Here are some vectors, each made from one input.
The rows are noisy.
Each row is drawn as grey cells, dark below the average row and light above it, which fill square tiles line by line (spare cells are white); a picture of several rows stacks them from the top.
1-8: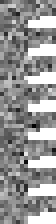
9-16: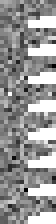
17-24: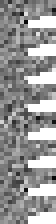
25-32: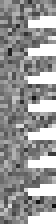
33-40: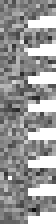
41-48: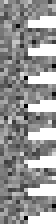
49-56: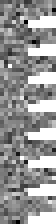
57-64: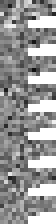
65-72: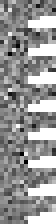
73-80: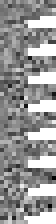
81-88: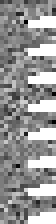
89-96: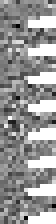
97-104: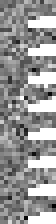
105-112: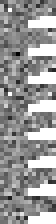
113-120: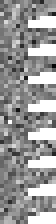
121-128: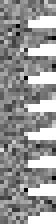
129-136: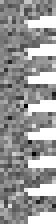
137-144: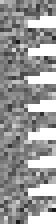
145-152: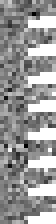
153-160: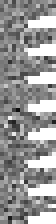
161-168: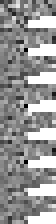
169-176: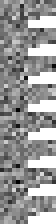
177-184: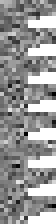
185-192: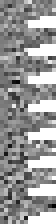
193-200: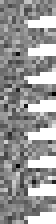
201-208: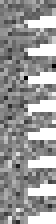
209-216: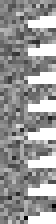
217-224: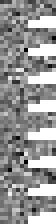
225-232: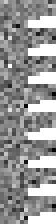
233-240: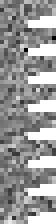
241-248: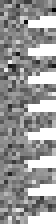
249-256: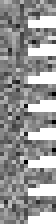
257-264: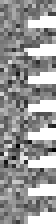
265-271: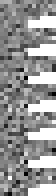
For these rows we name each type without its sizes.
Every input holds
either a point on a line, or four true/false values.
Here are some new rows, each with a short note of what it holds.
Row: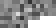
four true/false values
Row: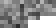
four true/false values
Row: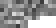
four true/false values
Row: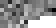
a point on a line
